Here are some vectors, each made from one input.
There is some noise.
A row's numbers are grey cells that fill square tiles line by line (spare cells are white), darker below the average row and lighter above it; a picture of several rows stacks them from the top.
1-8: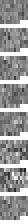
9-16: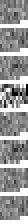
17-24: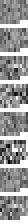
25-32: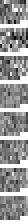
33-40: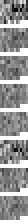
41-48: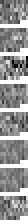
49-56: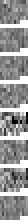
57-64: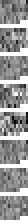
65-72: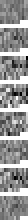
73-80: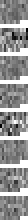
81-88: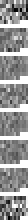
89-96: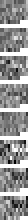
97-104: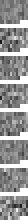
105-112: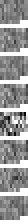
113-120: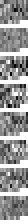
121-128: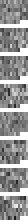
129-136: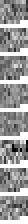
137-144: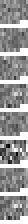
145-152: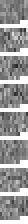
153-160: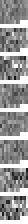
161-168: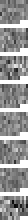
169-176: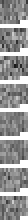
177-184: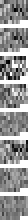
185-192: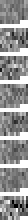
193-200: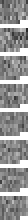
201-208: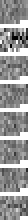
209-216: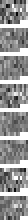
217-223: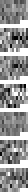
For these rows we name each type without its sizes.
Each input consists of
a point on a line.
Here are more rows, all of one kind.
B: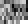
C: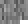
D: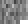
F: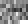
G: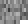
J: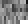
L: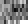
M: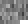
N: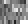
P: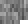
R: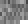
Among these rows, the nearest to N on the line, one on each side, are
F and M.
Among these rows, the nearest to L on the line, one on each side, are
D and R.
